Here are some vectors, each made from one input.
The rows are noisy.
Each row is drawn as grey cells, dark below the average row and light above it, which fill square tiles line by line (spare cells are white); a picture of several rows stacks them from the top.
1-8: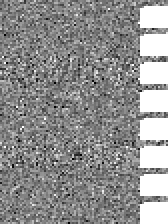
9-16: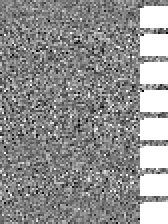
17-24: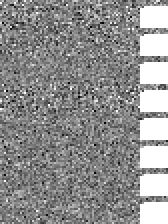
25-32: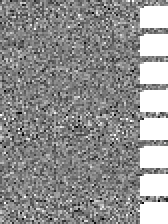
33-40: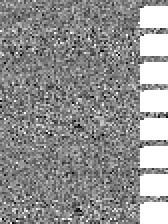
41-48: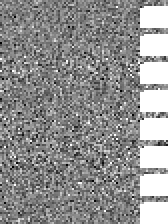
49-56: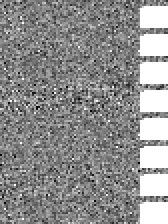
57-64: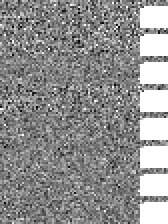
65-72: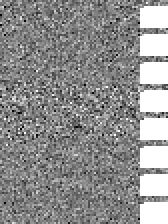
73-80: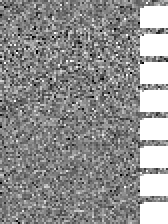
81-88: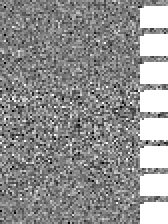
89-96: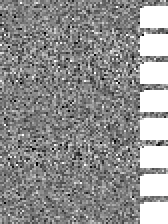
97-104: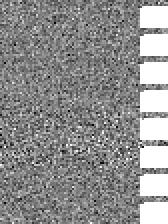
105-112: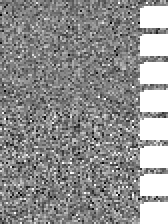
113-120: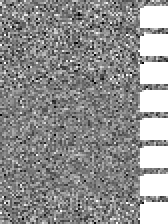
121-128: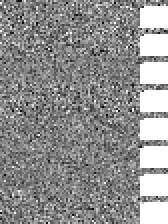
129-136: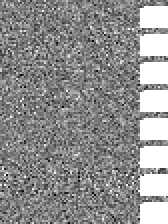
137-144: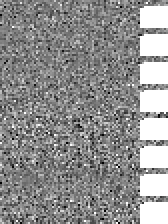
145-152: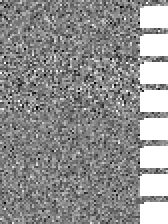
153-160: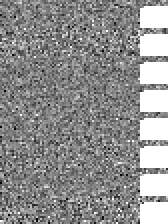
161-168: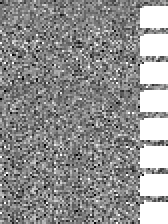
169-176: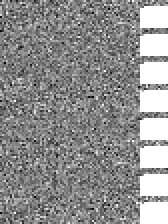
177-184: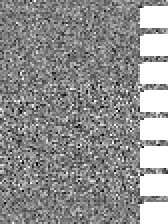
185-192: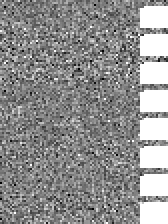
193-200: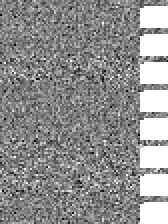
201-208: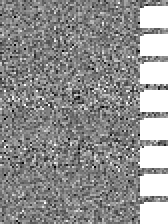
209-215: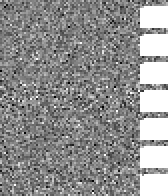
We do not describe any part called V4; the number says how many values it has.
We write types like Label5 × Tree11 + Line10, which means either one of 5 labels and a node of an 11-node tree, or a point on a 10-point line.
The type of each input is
Line3 × Line3 × (List2(Line8) + Tree9) × V4.
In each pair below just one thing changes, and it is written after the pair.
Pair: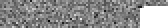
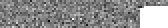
the place on the 8-point line in item 2 of the list
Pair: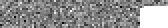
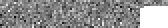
the value of V4
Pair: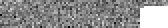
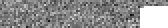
the place on the 8-point line in item 1 of the list
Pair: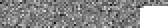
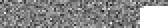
the place on the 8-point line in item 1 of the list
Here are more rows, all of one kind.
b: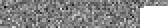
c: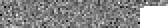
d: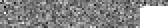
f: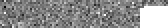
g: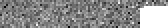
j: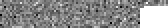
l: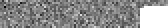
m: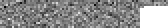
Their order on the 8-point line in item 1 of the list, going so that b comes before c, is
f, d, m, l, b, g, c, j.
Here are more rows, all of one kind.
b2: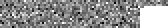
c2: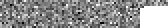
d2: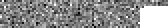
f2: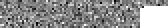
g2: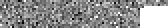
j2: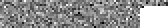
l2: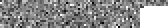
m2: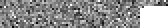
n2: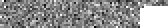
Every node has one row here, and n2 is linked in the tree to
d2 and g2.
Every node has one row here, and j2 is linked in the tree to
c2 and m2.
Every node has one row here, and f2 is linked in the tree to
g2 and l2.
